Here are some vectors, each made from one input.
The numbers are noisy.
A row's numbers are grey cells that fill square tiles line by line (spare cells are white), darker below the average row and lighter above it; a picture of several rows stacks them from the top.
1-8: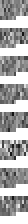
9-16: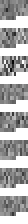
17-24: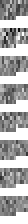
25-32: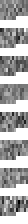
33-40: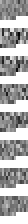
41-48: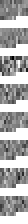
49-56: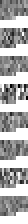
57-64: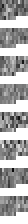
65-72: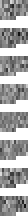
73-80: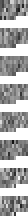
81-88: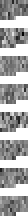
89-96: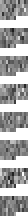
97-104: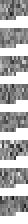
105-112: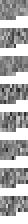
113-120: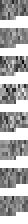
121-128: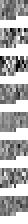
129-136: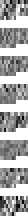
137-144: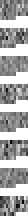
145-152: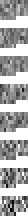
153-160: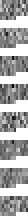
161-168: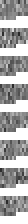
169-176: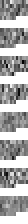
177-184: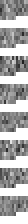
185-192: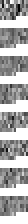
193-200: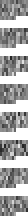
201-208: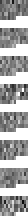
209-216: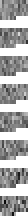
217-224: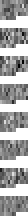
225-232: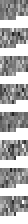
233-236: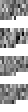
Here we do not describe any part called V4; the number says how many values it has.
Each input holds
a node of a 9-node tree, together with either a node of a 13-node tree, or a value of V4.
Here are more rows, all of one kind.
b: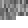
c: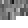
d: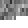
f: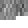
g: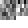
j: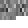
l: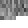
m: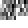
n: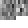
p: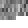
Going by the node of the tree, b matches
j, m and p.
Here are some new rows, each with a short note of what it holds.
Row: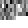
a node of a 9-node tree and a node of a 13-node tree
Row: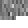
a node of a 9-node tree and a node of a 13-node tree
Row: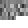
a node of a 9-node tree and a node of a 13-node tree
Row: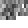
a node of a 9-node tree and a node of a 13-node tree
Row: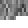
a node of a 9-node tree and a value of V4
